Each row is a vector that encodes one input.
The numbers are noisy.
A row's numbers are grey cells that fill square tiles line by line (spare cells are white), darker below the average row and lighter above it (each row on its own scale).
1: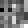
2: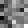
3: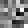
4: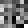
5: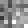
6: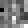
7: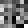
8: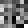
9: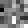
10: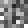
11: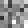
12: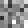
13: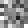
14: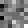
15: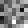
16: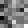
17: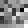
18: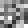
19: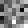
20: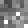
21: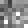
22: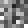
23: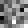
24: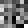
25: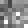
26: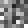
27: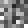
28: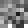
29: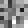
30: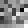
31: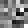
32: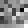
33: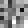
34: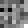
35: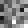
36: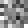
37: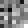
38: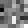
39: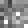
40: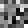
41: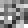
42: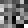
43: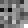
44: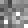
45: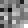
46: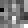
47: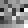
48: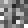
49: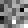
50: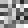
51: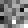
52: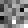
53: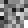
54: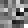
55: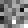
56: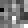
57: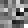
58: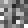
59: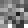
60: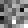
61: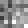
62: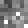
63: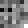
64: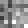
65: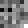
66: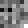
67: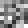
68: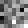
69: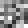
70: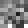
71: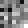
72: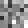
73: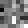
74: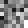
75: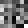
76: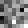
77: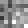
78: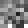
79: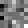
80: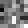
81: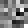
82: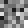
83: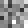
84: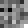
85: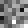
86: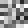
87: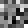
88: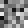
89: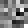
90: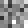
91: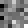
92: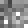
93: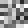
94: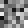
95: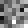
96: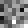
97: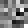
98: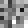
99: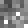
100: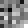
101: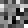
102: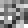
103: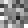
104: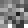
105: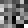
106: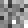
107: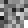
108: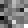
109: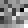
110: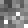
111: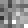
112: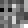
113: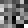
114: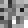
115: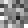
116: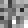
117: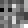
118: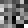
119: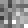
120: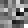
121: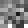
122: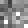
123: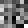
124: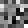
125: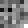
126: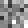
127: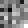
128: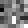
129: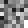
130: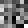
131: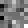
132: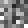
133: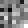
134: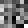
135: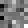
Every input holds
either a node of a 15-node tree, or three true/false values.
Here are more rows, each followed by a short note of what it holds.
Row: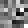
three true/false values
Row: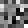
three true/false values
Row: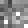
a node of a 15-node tree
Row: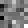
a node of a 15-node tree
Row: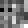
a node of a 15-node tree
